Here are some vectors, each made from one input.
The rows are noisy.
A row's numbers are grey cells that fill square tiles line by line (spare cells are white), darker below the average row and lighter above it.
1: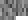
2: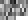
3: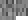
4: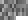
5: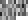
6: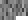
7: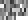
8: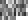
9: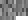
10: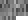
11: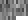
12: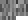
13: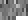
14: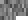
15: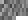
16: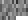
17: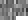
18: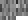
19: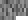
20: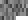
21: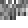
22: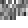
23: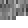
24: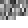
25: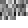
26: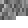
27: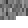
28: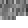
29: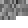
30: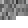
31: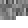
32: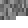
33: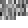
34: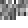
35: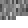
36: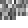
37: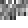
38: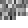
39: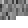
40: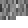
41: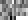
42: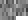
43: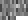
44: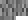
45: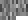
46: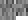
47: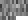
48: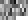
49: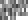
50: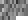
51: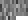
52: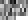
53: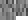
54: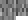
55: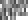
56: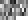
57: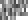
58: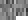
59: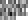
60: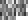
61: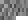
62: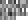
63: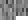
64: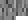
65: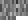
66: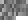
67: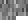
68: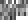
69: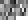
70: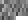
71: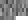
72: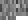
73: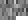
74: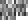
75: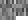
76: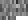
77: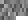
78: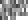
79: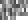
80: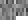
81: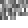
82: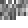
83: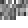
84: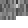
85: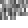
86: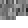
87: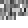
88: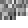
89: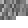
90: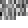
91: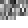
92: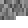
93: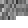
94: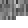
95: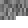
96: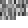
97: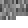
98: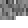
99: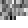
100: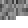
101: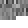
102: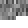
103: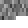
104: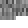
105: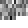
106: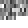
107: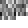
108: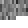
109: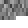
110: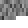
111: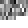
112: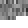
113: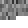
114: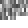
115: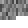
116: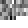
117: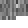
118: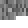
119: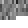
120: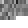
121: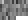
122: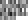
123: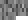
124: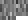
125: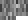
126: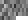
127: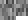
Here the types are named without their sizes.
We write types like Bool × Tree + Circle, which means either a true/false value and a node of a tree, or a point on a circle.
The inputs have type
Circle + Line.
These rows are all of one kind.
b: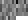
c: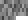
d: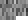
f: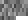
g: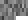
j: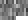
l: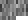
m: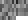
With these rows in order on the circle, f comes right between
c and m.
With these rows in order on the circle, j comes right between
d and l.
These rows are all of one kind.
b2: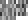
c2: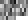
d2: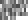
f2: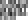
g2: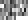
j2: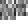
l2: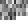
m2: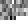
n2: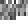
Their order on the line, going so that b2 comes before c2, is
m2, n2, l2, j2, b2, f2, d2, c2, g2.
